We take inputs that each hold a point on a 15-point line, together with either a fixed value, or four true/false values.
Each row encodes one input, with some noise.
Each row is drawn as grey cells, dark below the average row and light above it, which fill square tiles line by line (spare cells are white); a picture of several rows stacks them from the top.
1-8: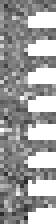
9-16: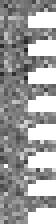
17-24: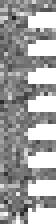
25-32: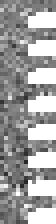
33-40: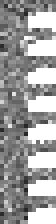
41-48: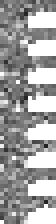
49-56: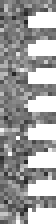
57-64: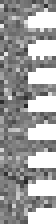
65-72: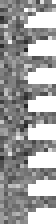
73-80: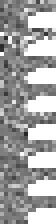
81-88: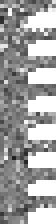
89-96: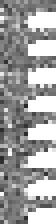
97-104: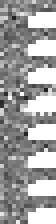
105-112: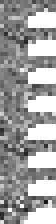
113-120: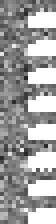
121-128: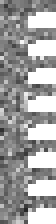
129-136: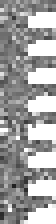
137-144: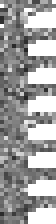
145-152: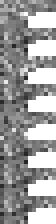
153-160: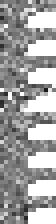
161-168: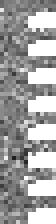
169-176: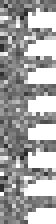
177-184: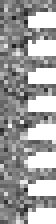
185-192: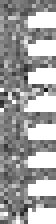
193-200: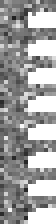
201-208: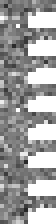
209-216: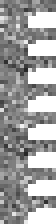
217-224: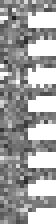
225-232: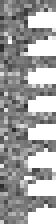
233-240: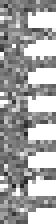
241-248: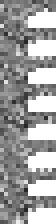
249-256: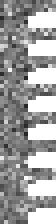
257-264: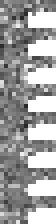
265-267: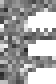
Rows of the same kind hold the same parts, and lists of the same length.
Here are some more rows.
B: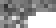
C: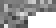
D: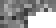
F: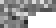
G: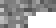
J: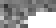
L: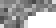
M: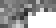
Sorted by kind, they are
B, C, F, G, J, L
D, M

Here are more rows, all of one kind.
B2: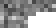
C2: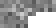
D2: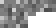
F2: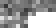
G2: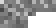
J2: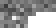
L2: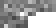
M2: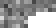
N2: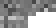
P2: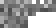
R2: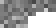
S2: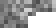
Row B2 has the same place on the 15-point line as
J2 and N2.
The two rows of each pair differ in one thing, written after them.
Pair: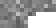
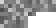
one of the four true/false values
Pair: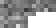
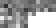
one of the four true/false values
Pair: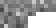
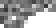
the place on the 15-point line
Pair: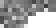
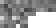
one of the four true/false values
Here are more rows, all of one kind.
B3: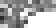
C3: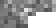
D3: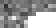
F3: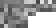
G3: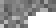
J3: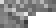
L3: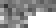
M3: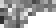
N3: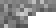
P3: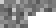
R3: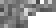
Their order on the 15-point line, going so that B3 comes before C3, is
F3, R3, N3, B3, C3, J3, M3, P3, G3, L3, D3.
